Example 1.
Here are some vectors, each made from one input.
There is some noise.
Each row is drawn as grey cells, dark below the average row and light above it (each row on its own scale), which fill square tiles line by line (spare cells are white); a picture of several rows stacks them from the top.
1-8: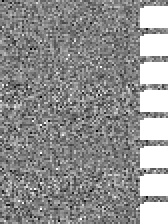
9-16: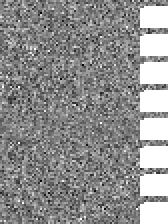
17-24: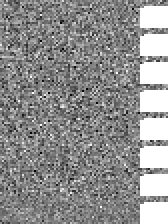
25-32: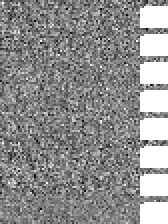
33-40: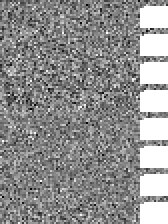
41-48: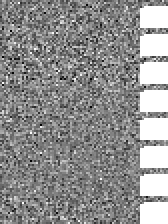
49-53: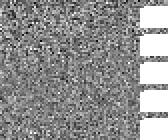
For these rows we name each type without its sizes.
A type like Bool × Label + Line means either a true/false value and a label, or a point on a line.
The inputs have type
Circle + Tree.
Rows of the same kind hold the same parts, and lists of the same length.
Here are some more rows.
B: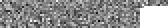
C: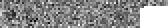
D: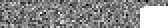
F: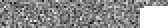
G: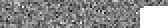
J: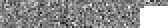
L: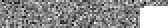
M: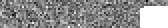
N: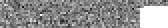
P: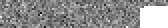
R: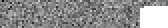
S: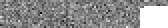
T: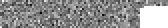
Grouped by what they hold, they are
B, F, J, L, N, P, R, S, T
C, D, G, M

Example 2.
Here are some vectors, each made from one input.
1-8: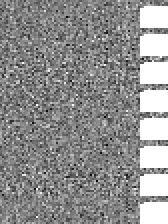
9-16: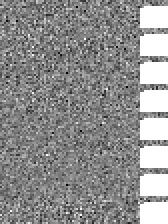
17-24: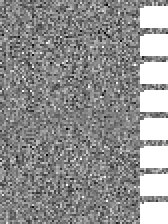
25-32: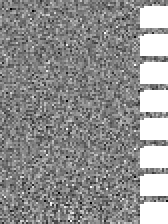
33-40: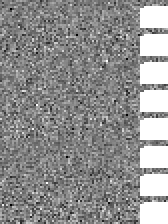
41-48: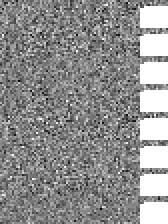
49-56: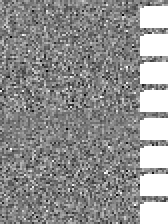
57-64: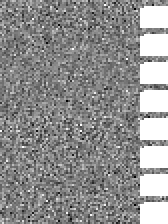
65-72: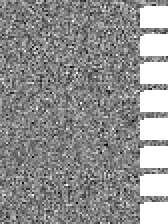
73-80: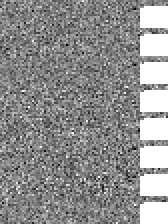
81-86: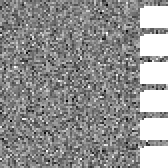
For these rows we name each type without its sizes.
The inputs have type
Circle × (Tree + Unit).
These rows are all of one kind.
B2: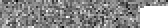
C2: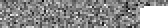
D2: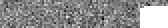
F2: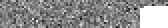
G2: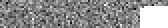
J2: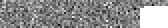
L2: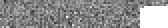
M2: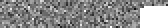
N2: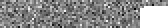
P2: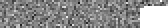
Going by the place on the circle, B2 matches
C2, D2 and L2.
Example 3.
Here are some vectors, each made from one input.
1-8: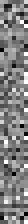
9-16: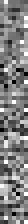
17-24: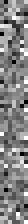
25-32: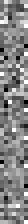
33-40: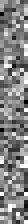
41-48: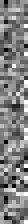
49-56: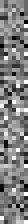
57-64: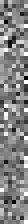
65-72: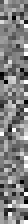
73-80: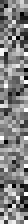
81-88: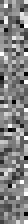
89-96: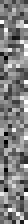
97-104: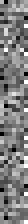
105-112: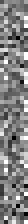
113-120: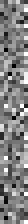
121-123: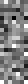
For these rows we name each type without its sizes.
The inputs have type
Bool × Bool × Bool + Line × Line + Unit.
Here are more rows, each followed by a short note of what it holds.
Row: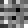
three true/false values
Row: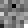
a fixed value
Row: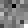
a fixed value
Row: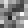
a point on each of two lines
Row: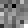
a fixed value
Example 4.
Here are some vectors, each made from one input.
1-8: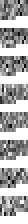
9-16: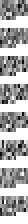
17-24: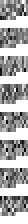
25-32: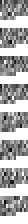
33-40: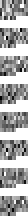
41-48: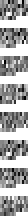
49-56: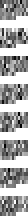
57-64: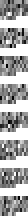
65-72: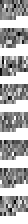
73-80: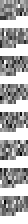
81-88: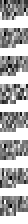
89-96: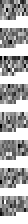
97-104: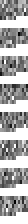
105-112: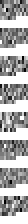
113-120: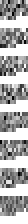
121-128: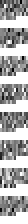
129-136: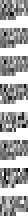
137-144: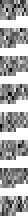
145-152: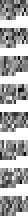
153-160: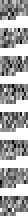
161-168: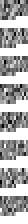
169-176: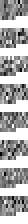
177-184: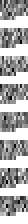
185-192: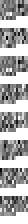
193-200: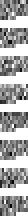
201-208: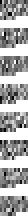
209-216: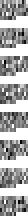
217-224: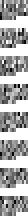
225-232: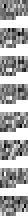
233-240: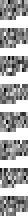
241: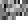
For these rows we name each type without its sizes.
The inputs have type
List(Line).
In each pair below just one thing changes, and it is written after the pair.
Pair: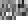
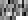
the place on the line in item 2 of the list
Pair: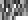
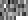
the place on the line in item 1 of the list
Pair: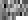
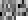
the place on the line in item 1 of the list
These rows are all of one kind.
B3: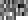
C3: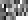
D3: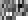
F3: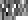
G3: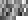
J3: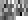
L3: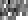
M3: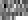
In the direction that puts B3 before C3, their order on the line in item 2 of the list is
D3, J3, G3, B3, M3, F3, C3, L3.
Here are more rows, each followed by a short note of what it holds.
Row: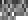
a list of one item
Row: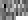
a list of two items
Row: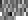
a list of one item
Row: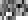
a list of two items
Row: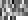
the empty list
